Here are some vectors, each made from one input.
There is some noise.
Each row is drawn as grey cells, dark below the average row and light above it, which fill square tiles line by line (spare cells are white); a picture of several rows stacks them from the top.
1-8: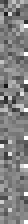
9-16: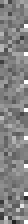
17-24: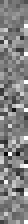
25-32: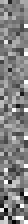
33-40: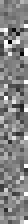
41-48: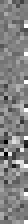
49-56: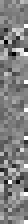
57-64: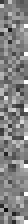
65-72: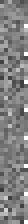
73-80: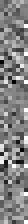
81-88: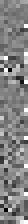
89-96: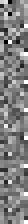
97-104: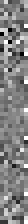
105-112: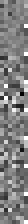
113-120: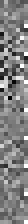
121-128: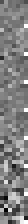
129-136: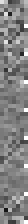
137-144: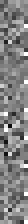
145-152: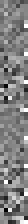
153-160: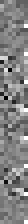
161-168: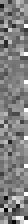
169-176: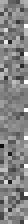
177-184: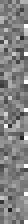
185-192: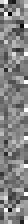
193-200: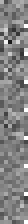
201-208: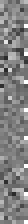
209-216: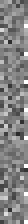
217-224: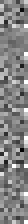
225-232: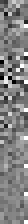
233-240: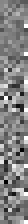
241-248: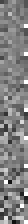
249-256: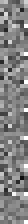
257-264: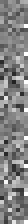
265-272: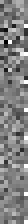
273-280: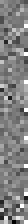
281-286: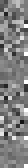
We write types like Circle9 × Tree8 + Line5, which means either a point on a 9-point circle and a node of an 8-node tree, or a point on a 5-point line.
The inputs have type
Bool × List3(Line9).
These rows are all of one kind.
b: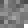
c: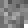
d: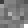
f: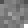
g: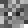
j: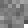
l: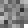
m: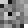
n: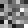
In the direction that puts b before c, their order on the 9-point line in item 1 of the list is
b, n, j, l, m, g, c, f, d.
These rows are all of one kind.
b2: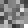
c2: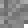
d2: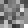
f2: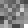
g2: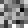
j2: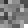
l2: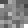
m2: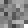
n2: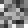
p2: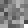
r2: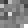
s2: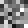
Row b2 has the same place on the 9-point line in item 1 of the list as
c2, m2 and r2.
